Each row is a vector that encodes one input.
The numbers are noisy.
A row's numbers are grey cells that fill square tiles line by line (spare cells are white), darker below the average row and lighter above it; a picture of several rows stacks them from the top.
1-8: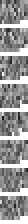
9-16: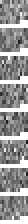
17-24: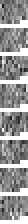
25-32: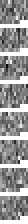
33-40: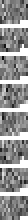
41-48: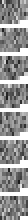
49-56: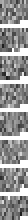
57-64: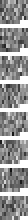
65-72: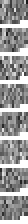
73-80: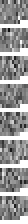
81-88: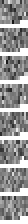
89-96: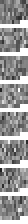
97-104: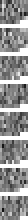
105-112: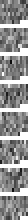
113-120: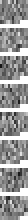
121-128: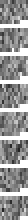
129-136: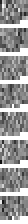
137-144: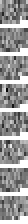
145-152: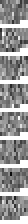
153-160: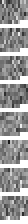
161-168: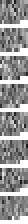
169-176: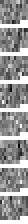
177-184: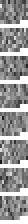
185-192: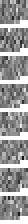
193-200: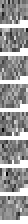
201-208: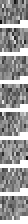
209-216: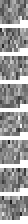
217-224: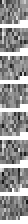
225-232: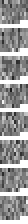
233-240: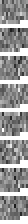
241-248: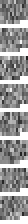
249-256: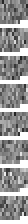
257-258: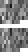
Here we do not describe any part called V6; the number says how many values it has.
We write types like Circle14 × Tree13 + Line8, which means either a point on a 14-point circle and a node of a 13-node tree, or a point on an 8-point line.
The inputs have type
List3(Line8) × V6.
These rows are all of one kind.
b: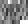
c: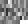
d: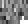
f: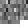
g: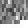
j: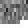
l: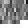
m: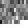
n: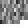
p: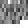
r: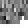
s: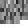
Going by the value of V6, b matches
f, j, l and p.
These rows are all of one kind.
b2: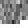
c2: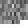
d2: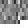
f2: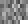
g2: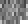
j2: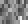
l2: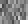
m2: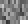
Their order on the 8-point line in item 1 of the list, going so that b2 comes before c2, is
j2, m2, g2, b2, l2, d2, c2, f2.
